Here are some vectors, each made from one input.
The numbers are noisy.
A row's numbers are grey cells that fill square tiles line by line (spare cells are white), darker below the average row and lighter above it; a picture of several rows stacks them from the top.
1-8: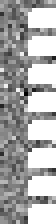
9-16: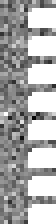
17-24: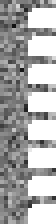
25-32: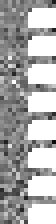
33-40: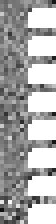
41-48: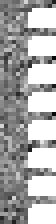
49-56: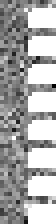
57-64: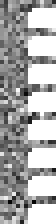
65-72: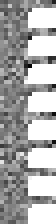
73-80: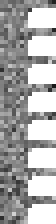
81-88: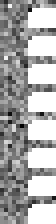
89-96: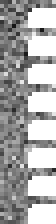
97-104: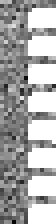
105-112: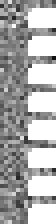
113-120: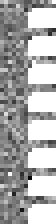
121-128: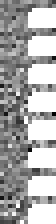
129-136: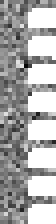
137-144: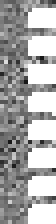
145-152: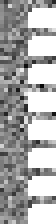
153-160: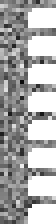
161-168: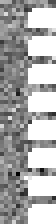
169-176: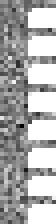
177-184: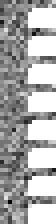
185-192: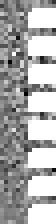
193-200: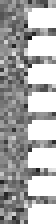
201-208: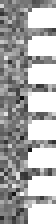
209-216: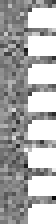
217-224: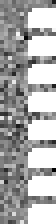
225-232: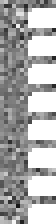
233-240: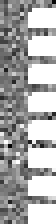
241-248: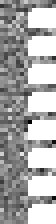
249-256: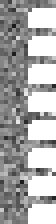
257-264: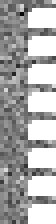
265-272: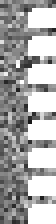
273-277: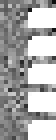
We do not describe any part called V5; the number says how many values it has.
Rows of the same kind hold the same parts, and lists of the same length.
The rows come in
6 kinds.
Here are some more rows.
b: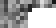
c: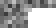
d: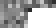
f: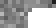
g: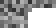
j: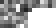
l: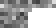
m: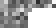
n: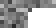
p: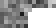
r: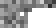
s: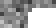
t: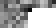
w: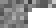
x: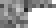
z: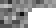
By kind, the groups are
b, t
c, w, x
d, f, r
g, j
l, m, n, p, z
s

